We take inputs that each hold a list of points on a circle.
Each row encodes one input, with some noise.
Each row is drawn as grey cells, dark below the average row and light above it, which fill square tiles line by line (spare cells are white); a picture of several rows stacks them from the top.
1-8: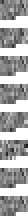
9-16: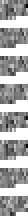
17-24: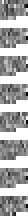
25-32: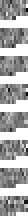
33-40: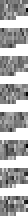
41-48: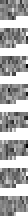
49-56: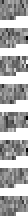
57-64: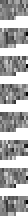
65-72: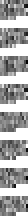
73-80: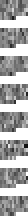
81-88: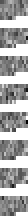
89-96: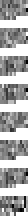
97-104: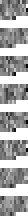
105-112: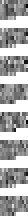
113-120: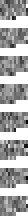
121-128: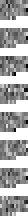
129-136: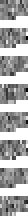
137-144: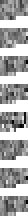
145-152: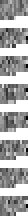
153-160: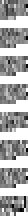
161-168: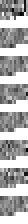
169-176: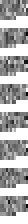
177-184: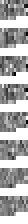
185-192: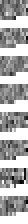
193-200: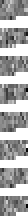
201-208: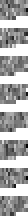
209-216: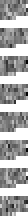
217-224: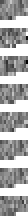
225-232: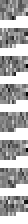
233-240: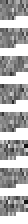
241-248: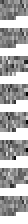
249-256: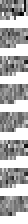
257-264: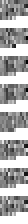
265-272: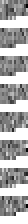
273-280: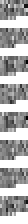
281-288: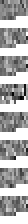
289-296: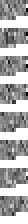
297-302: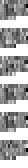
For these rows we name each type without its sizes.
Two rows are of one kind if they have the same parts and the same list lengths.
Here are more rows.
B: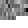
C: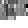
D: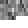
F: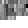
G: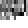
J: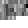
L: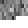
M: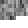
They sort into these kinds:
B
C, F, J
D, L, M
G

